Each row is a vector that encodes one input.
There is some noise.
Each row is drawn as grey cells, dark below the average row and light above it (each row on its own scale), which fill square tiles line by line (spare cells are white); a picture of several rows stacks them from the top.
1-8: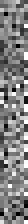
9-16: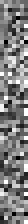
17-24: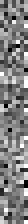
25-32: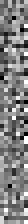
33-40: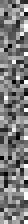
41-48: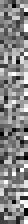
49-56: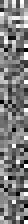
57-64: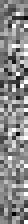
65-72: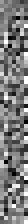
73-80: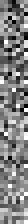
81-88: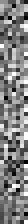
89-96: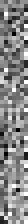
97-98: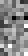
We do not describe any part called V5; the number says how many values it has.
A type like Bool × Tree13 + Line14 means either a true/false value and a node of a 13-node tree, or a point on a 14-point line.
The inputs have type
List2(Bool × V5).
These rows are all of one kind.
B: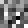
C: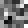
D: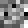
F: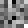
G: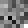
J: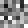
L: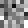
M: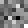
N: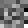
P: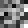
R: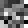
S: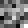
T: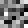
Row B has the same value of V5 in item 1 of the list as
D and L.
